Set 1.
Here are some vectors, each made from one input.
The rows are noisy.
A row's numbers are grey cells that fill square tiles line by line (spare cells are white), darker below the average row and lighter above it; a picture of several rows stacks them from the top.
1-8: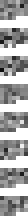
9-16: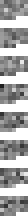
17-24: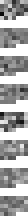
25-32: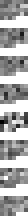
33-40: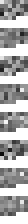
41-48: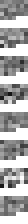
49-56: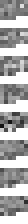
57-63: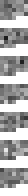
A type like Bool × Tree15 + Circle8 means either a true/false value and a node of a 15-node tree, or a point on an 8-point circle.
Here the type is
Bool × Bool × Bool + Unit.
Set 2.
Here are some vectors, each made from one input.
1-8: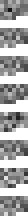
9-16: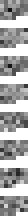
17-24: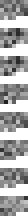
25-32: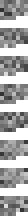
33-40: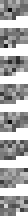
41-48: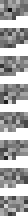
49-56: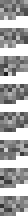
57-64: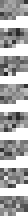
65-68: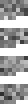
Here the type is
Label9.
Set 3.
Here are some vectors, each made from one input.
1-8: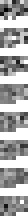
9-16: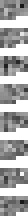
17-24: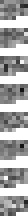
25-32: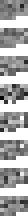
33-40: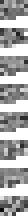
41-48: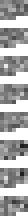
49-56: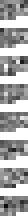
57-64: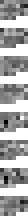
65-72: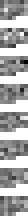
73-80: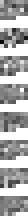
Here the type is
Bool × Bool × Bool + Unit.
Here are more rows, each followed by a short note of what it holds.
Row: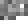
three true/false values
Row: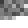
three true/false values
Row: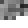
three true/false values
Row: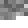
three true/false values
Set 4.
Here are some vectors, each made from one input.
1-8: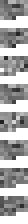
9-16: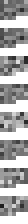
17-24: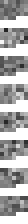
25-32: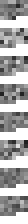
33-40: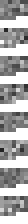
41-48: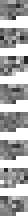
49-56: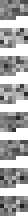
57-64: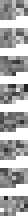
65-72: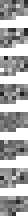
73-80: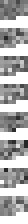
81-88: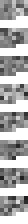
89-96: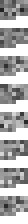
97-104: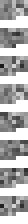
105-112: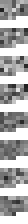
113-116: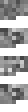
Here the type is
Tree16.
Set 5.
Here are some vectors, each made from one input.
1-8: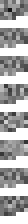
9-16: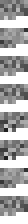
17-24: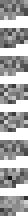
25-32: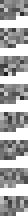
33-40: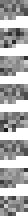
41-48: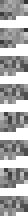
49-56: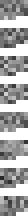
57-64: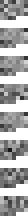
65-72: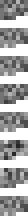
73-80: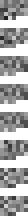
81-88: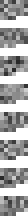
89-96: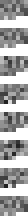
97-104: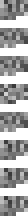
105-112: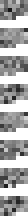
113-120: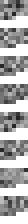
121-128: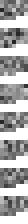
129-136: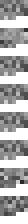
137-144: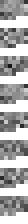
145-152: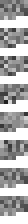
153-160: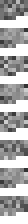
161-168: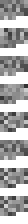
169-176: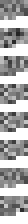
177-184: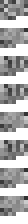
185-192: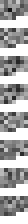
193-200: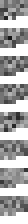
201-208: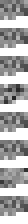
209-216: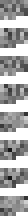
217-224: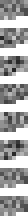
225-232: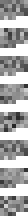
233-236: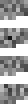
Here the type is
Label10.
